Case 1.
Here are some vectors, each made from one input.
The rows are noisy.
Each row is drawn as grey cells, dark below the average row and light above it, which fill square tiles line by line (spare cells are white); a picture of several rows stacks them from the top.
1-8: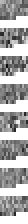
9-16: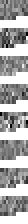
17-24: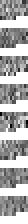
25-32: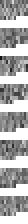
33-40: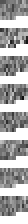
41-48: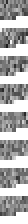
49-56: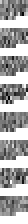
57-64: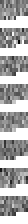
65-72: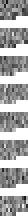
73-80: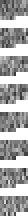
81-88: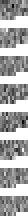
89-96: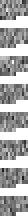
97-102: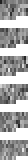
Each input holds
three true/false values.
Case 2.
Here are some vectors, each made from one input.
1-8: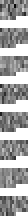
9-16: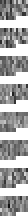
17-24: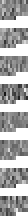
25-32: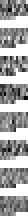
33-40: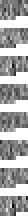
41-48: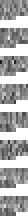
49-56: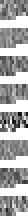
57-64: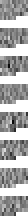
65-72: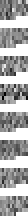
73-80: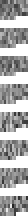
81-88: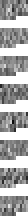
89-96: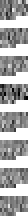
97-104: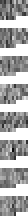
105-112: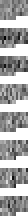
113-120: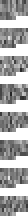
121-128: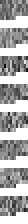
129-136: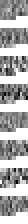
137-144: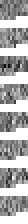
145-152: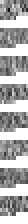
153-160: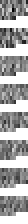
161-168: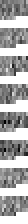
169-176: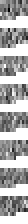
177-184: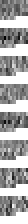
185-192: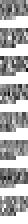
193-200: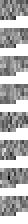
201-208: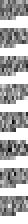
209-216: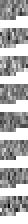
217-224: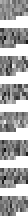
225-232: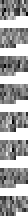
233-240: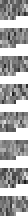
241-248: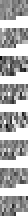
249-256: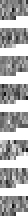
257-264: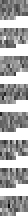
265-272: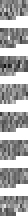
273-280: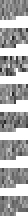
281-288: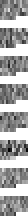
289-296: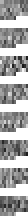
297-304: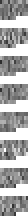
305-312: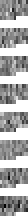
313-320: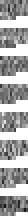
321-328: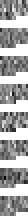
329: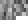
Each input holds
a point on each of two 4-point lines.
